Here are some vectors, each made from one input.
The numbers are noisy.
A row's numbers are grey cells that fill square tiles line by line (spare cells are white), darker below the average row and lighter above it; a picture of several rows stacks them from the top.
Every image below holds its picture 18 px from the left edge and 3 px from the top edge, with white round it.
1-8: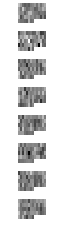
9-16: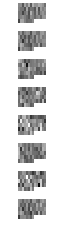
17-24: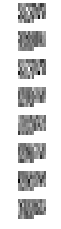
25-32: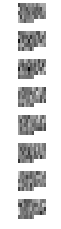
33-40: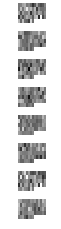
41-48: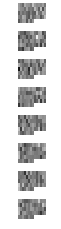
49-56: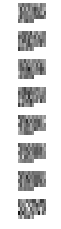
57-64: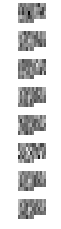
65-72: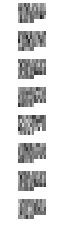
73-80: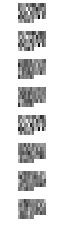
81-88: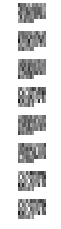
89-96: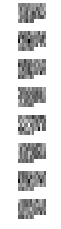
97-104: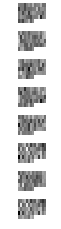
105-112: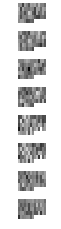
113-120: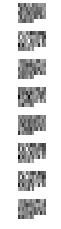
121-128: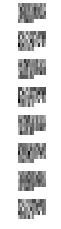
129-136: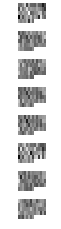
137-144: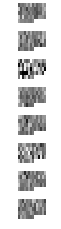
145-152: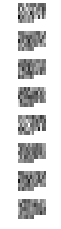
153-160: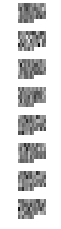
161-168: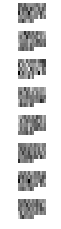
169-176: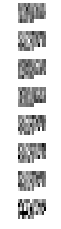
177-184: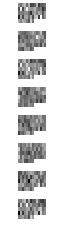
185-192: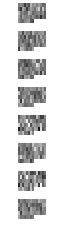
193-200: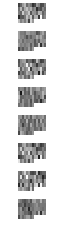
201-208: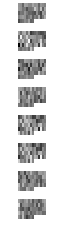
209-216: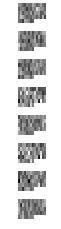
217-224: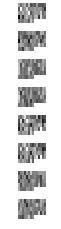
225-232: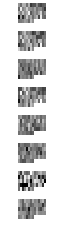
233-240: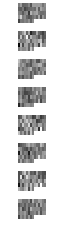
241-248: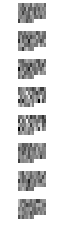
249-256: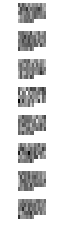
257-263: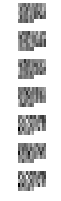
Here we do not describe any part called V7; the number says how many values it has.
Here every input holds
a list of up to two items, each a true/false value and a value of V7.
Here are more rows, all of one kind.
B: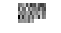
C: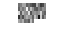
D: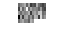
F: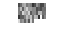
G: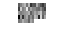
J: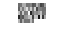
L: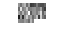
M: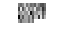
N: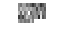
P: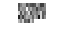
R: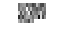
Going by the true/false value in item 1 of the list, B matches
D, G, L and M.
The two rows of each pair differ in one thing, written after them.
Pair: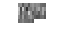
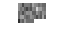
the true/false value in item 1 of the list
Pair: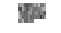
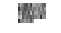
the true/false value in item 1 of the list
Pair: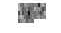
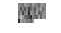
the value of V7 in item 1 of the list
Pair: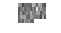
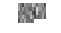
the true/false value in item 2 of the list
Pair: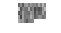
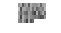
the value of V7 in item 1 of the list
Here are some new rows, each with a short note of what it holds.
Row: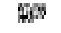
the empty list
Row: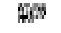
the empty list
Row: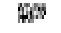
the empty list
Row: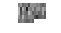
a list of two items
